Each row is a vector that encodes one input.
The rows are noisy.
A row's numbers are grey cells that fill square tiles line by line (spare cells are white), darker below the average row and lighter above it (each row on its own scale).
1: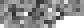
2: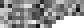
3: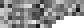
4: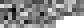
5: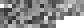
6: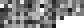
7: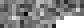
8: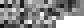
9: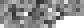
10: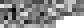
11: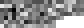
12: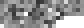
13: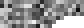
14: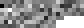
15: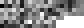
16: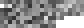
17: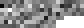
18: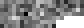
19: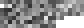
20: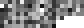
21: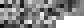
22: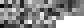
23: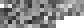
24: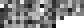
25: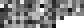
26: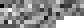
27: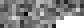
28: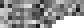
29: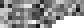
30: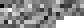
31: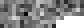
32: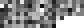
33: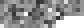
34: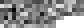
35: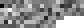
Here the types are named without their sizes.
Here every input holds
a point on a circle.
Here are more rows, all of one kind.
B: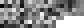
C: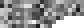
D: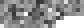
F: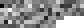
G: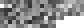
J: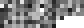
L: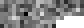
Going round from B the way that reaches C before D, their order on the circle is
B, F, C, D, G, J, L.
